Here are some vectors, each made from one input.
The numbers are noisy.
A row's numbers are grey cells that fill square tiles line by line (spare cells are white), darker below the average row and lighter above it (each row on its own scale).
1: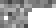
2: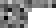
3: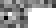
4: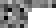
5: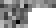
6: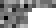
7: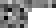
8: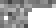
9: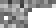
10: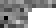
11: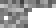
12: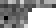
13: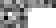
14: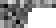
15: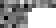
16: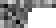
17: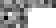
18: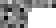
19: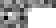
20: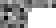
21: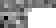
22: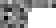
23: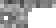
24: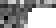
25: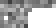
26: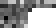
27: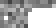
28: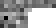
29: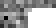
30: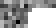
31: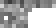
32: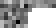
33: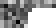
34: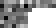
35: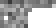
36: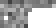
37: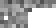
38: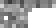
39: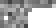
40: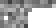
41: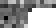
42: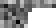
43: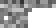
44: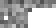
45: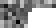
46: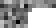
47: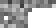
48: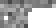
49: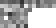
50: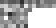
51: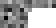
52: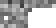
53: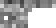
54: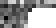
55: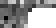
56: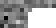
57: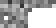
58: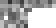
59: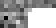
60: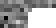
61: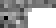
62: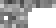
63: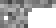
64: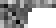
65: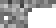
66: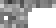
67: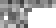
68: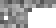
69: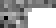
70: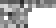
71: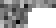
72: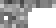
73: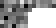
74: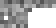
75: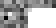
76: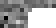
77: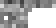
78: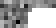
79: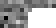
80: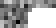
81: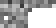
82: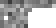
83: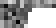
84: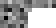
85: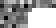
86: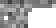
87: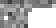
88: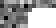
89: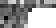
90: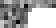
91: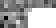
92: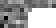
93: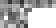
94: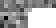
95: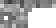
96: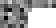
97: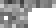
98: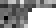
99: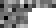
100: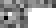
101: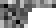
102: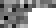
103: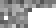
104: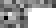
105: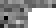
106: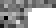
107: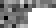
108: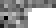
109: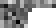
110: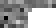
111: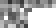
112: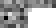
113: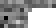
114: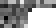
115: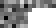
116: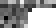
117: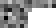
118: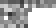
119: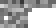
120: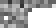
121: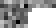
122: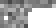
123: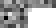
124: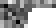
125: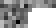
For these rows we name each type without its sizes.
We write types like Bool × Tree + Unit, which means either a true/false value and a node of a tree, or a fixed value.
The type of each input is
Bool × Bool × Bool + Label.
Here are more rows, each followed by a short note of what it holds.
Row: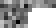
three true/false values
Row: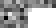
three true/false values
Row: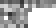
a label
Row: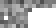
a label
